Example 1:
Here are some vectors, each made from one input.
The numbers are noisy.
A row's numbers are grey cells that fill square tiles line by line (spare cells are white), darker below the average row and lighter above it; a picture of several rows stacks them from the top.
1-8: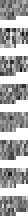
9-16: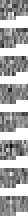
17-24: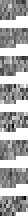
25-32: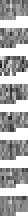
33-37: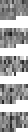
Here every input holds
a point on a 4-point line and a true/false value.
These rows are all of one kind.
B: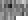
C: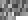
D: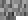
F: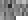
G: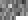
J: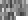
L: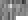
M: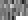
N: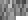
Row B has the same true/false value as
D, F and J.
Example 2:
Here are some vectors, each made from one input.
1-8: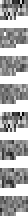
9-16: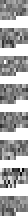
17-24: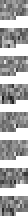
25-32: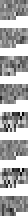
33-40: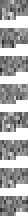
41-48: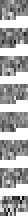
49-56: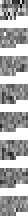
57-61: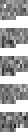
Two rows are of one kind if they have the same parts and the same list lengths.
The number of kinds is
3.
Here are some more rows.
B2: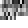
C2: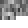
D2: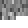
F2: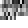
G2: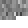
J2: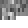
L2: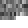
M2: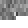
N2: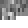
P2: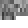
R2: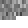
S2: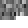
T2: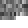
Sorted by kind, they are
B2, F2
C2, D2, J2, L2, N2, S2, T2
G2, M2, P2, R2

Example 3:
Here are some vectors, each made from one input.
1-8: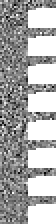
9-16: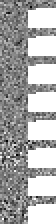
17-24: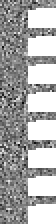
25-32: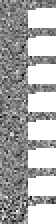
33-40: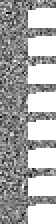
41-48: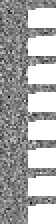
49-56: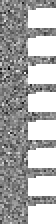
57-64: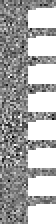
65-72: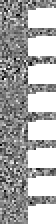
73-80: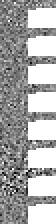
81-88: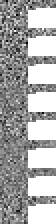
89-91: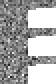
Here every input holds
either a point on a 6-point circle, or a fixed value, or a node of an 8-node tree.
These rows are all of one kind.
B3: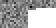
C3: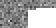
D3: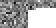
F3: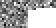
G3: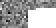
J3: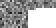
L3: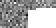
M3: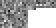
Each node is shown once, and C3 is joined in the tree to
B3, L3 and M3.
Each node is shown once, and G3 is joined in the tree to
J3.
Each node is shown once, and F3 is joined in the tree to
L3.
